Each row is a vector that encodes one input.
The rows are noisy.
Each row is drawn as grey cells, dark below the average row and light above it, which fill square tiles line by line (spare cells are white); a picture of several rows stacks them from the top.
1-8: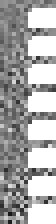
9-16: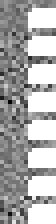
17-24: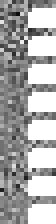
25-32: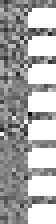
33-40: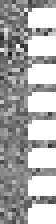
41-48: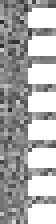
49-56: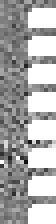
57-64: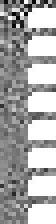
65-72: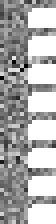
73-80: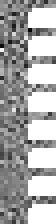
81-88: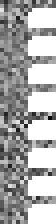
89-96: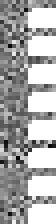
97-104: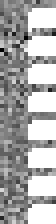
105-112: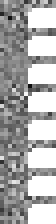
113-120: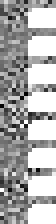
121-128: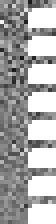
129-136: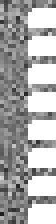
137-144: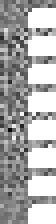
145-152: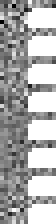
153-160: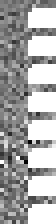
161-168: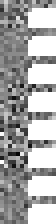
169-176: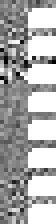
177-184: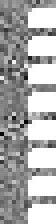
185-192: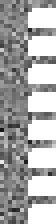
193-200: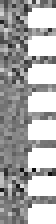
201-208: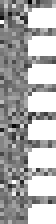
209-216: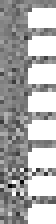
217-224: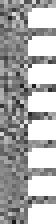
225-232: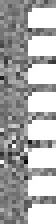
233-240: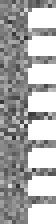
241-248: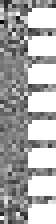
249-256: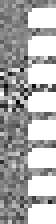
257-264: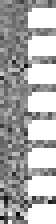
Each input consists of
a true/false value, together with either a point on a 9-point circle, or a fixed value.
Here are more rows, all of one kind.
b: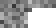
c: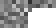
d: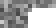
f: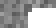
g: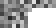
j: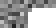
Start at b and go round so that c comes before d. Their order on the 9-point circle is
b, g, c, f, j, d.
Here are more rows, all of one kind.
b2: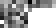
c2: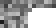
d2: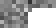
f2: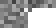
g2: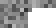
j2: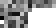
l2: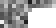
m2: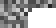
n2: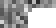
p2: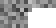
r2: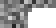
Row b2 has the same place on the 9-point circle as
d2, g2, j2 and m2.
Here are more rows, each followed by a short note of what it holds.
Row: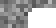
a point on a 9-point circle and a true/false value
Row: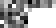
a true/false value
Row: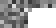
a true/false value
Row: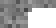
a point on a 9-point circle and a true/false value
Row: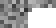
a point on a 9-point circle and a true/false value
